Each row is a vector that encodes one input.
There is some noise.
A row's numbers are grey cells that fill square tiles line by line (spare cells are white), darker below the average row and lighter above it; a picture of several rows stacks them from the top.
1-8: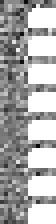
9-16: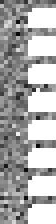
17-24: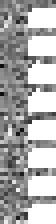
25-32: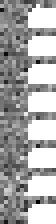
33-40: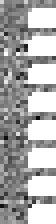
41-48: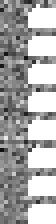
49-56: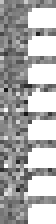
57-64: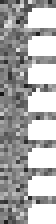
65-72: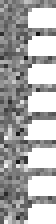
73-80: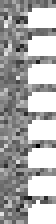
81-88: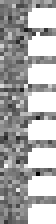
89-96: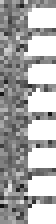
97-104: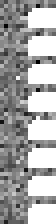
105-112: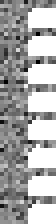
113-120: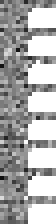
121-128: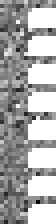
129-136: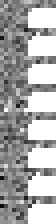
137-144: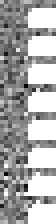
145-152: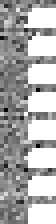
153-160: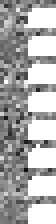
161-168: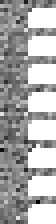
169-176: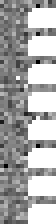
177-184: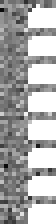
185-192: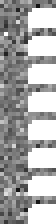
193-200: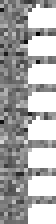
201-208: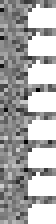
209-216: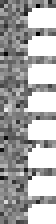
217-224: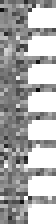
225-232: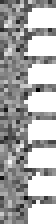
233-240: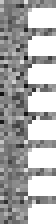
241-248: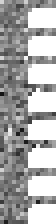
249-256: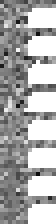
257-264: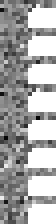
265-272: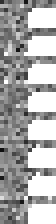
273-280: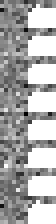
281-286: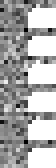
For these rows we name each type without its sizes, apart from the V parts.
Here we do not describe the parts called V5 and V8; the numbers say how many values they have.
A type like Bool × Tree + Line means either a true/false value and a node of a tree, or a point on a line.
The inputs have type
Bool × Tree × V8 + Line + V5.
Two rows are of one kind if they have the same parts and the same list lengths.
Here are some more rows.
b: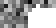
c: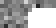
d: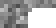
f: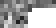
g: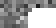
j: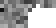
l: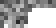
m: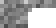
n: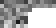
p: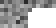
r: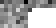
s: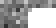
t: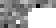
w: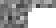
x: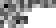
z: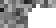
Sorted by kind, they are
b, j, p, r, z
c, d, g, m, s, t, w
f, l, n, x

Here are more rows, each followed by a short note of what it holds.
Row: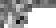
a value of V5
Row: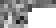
a value of V5
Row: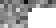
a point on a line
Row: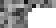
a point on a line
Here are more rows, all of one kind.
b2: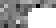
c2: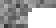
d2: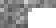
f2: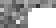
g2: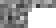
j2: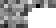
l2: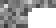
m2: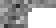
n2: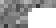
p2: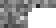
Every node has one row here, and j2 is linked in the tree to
d2 and g2.
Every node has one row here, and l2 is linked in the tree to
c2 and d2.
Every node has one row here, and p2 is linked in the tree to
g2.
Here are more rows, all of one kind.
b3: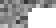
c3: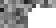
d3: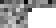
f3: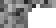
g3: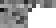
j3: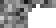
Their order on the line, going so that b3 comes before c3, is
d3, b3, g3, c3, f3, j3.
